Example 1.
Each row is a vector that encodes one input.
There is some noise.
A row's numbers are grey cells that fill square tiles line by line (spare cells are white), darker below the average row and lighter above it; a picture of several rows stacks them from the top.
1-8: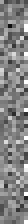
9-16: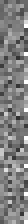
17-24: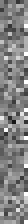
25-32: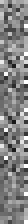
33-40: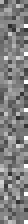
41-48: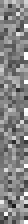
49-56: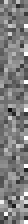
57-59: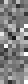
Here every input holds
a list of up to two points on a 5-point line.
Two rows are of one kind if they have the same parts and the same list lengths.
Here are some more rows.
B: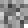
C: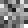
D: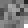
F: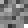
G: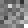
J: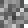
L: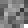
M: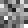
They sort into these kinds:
B, F, G, J
C, M
D, L

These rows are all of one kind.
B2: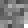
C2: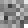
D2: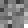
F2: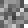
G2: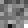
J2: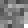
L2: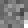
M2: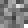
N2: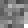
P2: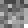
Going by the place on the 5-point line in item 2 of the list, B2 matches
F2, J2, M2 and N2.
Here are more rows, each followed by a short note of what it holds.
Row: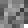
a list of one item
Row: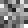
the empty list
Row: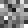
the empty list
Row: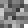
a list of two items
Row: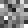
the empty list
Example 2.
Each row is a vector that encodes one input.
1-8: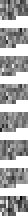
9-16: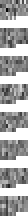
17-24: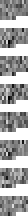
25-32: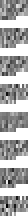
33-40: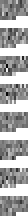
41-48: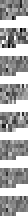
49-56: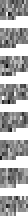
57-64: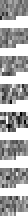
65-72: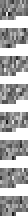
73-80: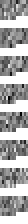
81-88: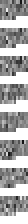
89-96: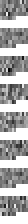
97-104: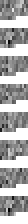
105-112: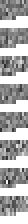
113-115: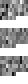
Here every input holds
a node of an 11-node tree, together with either a point on a 6-point circle, or a fixed value.
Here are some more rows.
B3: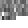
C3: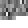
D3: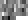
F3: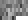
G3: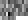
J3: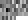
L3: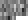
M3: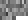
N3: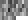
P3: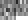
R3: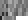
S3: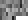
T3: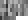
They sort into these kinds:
B3, C3, D3, G3, J3, L3, N3, P3
F3, M3, R3, S3, T3

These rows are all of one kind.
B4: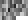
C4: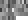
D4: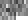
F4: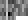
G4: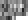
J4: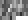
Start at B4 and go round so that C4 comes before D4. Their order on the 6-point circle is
B4, C4, G4, J4, F4, D4.
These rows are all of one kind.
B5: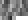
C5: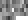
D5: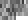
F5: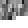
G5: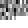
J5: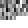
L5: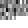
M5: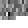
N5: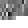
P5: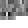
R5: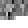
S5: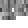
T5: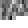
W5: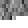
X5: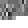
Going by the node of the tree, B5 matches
C5, G5, J5 and L5.
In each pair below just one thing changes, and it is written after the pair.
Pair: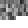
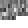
the place on the 6-point circle
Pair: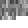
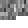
the place on the 6-point circle
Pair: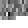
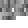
the place on the 6-point circle
